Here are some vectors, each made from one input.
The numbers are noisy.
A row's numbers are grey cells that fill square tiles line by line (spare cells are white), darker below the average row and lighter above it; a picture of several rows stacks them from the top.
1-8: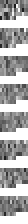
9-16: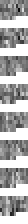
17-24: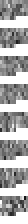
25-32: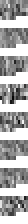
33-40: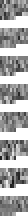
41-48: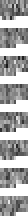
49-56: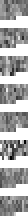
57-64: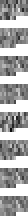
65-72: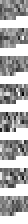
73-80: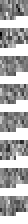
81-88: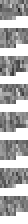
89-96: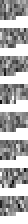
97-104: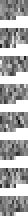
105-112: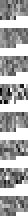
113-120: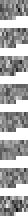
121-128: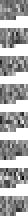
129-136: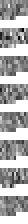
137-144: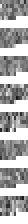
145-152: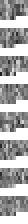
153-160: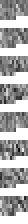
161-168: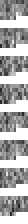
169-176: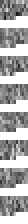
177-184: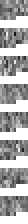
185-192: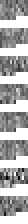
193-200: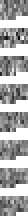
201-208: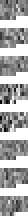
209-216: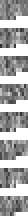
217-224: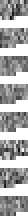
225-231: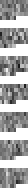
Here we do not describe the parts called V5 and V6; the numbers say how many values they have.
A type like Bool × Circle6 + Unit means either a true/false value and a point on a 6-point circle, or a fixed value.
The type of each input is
Bool × (Tree7 + V5) + (Tree9 + Unit) × V6.
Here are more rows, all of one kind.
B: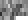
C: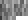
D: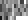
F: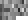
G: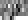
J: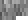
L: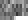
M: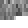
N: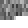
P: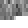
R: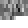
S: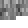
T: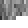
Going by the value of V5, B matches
C and L.
